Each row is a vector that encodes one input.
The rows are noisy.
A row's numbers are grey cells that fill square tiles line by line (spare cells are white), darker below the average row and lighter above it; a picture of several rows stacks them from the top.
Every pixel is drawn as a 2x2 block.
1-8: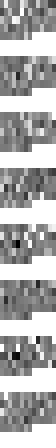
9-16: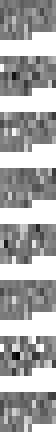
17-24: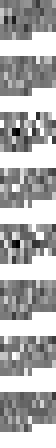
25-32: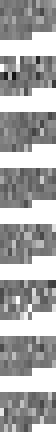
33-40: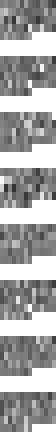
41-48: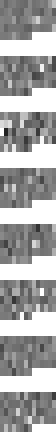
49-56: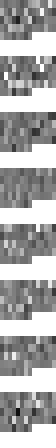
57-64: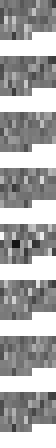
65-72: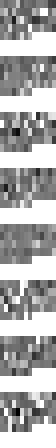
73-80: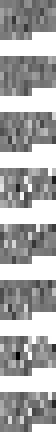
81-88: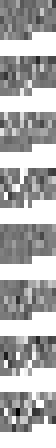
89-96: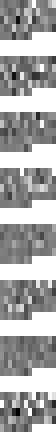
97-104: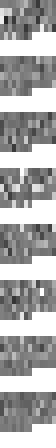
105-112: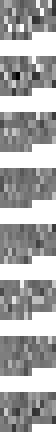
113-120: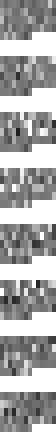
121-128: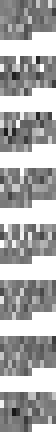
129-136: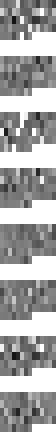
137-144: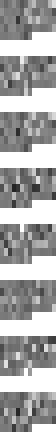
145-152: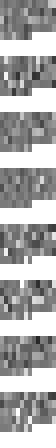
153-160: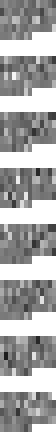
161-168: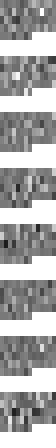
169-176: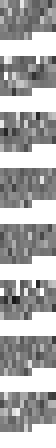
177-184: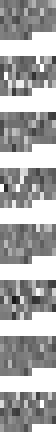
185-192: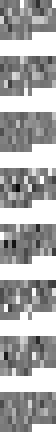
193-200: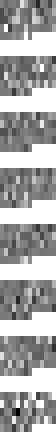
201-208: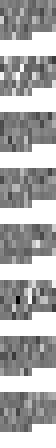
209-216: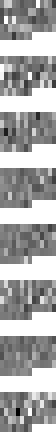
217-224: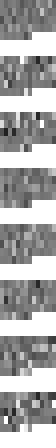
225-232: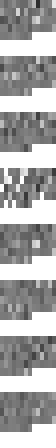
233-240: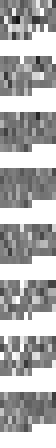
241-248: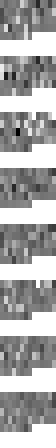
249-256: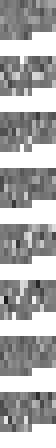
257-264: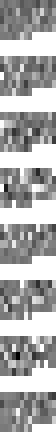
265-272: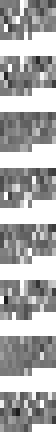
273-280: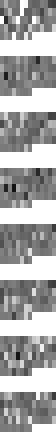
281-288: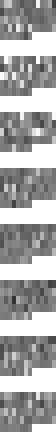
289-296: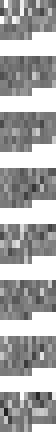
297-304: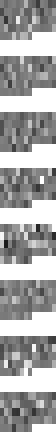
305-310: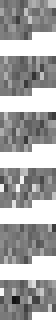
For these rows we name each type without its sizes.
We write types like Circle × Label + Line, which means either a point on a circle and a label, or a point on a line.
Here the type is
Bool × Line.
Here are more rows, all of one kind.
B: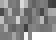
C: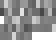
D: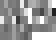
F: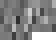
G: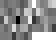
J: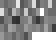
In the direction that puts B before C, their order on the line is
F, G, D, B, C, J.
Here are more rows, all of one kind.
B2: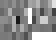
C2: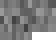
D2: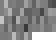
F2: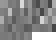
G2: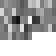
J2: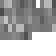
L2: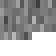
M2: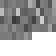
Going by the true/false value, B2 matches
J2 and L2.
